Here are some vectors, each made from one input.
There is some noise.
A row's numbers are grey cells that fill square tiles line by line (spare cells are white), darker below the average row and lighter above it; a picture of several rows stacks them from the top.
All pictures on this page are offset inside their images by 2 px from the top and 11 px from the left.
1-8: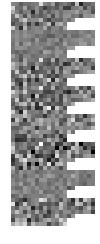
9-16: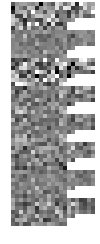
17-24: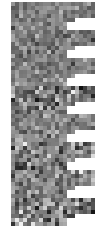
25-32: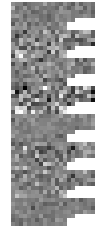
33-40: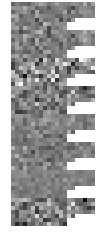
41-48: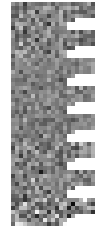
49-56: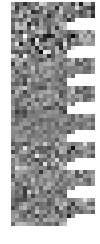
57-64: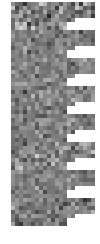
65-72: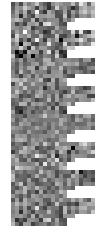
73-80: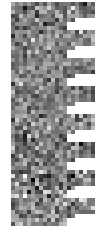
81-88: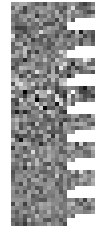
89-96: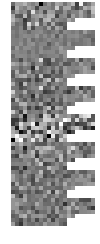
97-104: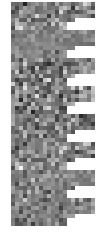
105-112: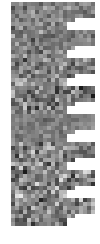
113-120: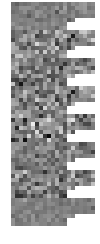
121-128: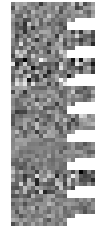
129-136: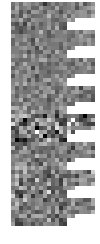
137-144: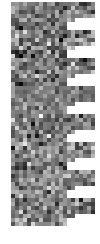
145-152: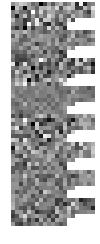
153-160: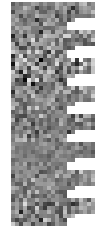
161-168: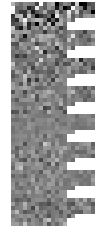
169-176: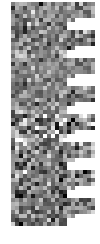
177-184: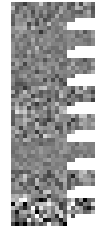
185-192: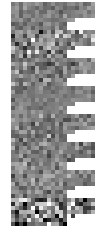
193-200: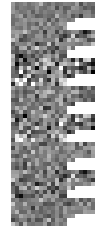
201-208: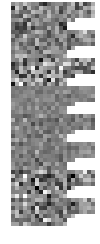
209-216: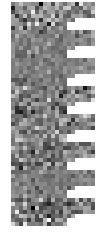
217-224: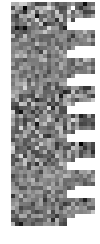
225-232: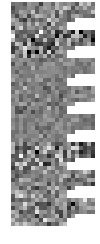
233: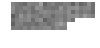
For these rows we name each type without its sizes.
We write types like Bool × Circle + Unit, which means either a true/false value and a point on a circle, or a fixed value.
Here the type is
Bool × Line × Tree × (Tree + Unit).
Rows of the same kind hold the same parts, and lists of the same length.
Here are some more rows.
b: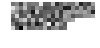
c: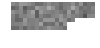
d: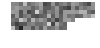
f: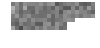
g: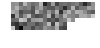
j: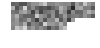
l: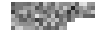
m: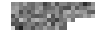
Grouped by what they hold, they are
b, c, d, l
f, g, j, m

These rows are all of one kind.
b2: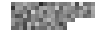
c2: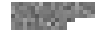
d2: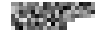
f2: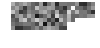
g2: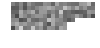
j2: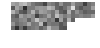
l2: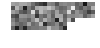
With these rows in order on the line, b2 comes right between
d2 and l2.
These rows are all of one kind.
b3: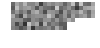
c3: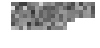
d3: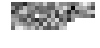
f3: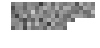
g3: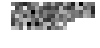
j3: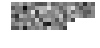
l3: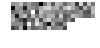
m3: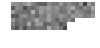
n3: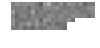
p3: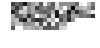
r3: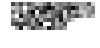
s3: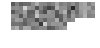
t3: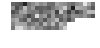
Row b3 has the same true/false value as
n3 and r3.
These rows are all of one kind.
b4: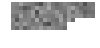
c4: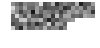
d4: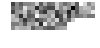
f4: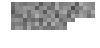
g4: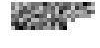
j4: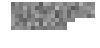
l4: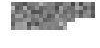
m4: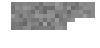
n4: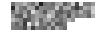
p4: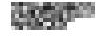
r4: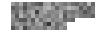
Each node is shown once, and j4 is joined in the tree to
l4 and p4.
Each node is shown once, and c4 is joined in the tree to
p4.
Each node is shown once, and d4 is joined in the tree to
b4, g4 and l4.
